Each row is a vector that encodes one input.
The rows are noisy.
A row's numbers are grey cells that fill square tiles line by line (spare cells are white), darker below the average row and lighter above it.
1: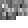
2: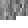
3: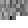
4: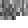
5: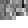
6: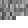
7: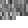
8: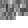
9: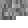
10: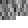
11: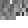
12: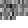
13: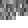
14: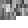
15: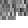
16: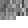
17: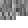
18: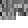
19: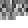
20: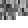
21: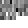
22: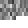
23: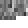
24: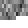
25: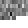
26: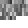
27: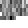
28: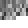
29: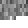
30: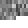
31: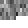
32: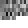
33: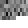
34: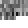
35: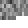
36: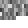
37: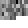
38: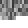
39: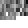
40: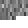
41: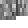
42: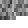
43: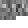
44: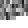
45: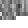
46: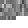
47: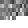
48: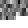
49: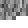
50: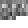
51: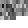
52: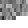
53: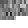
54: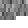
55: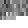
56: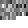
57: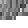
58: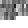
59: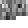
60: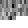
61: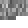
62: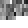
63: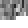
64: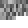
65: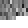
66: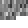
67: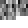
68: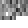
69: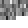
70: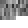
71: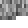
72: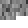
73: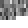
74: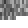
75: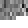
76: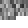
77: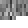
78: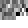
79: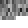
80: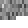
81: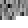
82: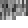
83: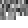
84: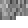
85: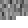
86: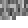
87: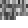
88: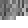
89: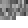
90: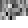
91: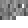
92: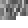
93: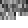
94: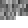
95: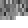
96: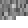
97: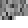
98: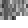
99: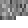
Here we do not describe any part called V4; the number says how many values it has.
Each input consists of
a point on a 5-point line, together with either a point on a 7-point line, or a value of V4.
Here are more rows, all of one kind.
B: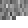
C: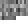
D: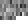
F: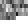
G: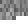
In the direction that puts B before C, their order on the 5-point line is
B, G, C, F, D.
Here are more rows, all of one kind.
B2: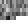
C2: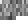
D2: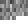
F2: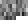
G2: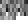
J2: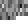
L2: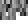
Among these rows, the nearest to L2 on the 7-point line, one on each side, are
B2 and D2.
